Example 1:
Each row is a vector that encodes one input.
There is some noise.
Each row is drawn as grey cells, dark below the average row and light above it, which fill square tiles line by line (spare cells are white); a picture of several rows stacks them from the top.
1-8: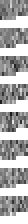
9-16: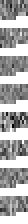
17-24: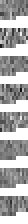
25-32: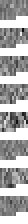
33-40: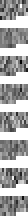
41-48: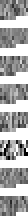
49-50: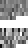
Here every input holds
a point on a 9-point circle.
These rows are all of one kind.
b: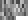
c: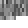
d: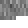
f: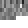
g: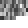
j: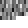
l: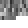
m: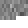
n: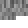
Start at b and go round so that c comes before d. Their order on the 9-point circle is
b, n, f, c, m, j, d, g, l.
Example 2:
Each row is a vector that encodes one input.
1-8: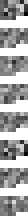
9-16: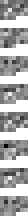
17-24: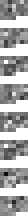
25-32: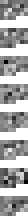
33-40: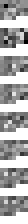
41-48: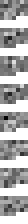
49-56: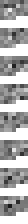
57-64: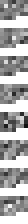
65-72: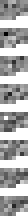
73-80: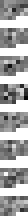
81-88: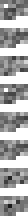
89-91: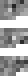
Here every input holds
either a fixed value, or four true/false values.
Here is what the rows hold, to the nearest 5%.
About 5% of them hold a fixed value. The rest hold four true/false values.
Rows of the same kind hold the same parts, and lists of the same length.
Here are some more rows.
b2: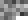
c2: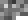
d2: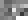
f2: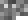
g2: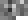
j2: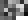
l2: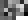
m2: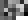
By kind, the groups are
b2, c2, d2, f2, g2
j2, l2, m2

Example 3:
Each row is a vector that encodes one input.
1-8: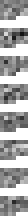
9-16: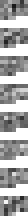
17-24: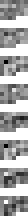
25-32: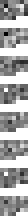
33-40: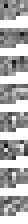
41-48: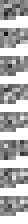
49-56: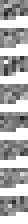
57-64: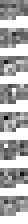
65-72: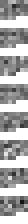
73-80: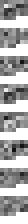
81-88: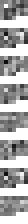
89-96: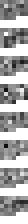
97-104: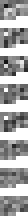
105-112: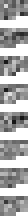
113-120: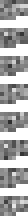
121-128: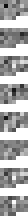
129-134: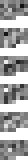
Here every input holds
either a fixed value, or five true/false values.
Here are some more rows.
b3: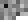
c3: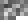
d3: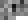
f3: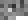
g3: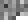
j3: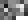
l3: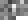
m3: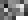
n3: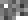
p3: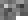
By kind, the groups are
b3, c3, d3, f3, g3, l3, n3, p3
j3, m3

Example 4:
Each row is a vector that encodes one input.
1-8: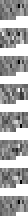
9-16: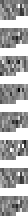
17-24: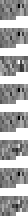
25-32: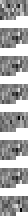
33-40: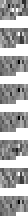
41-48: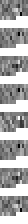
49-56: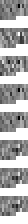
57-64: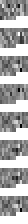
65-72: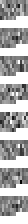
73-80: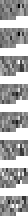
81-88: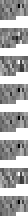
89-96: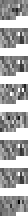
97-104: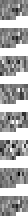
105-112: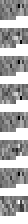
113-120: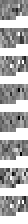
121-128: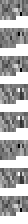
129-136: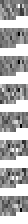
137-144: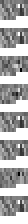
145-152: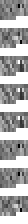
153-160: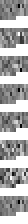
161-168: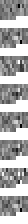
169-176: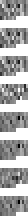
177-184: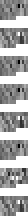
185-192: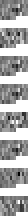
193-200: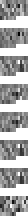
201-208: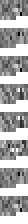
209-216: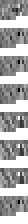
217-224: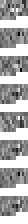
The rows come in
2 kinds.
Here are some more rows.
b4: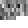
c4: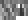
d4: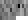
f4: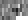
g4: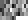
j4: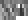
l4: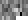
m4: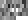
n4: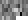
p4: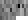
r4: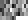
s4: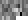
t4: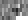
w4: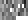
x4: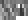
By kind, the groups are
b4, c4, d4, f4, j4, l4, m4, n4, p4, s4, t4, w4, x4
g4, r4

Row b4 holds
three true/false values.
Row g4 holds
a fixed value.
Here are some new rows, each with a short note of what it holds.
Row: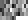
a fixed value
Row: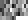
a fixed value
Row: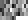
a fixed value
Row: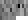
three true/false values
